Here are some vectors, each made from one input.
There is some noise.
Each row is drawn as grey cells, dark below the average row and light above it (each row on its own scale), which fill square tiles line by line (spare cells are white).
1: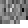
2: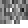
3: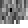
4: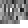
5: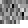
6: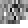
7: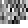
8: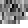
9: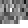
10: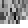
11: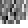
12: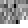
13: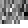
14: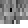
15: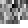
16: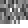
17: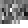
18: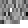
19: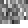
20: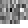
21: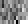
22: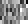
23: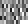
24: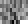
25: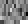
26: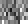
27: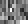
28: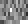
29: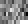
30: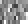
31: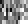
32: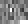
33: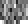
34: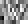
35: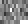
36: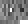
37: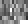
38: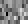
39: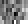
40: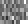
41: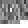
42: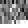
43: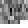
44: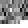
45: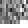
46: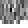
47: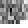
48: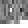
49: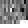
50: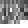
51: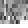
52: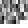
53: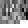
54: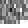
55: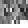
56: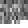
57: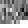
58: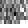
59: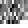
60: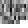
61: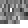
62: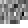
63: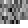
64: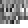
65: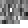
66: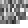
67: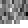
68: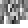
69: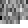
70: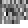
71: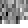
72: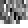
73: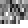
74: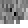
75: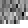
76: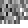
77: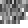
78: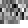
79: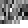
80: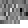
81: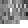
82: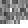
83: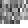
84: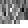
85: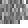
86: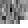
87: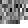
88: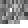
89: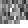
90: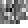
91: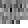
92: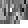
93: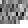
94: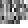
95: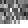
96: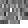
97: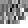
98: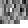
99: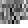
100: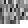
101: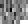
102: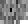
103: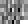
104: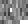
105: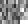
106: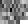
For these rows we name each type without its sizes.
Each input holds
a point on a line and a node of a tree, together with either a fixed value, or a node of a tree.
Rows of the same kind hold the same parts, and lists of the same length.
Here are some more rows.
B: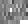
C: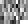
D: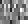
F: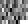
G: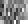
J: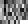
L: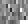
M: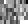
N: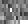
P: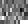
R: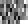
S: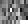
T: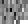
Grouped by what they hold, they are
B, J, N, P, S
C, D, F, G, L, M, R, T

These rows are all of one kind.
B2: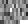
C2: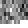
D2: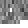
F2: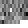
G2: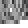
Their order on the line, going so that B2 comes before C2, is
F2, B2, D2, G2, C2.
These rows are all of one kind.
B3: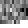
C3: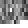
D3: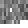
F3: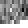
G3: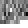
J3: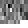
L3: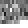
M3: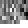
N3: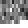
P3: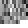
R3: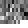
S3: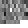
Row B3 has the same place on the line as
C3, F3, N3 and S3.
